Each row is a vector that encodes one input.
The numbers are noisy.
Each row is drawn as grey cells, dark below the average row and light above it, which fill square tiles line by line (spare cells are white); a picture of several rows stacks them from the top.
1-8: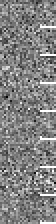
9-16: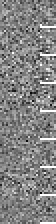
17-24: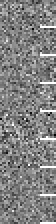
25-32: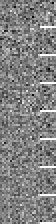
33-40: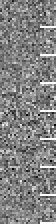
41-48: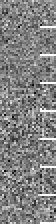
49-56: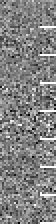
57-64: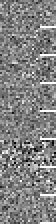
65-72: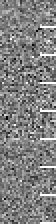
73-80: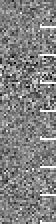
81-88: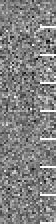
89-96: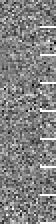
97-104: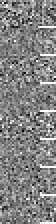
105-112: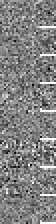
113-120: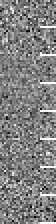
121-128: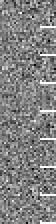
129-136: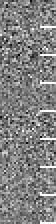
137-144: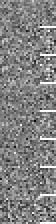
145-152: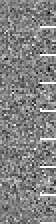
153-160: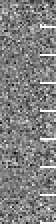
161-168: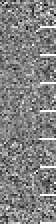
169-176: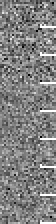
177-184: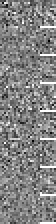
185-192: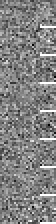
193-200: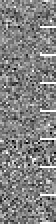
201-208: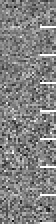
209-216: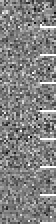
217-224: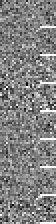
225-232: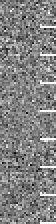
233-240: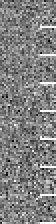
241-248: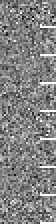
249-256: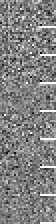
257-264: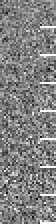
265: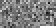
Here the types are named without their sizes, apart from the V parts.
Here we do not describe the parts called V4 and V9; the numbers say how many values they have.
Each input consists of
either a value of V4 and a value of V9, or a list of points on a line.
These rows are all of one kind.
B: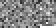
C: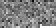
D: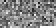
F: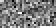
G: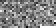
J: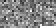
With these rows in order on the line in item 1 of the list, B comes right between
G and J.
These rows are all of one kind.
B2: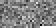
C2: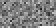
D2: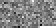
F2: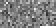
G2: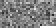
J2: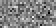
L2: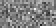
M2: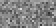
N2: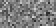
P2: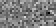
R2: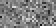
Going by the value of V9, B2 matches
C2, M2 and P2.
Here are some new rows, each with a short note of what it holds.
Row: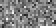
the empty list
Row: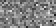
a list of two items
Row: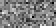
a list of one item
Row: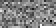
a list of two items
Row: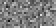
a list of one item
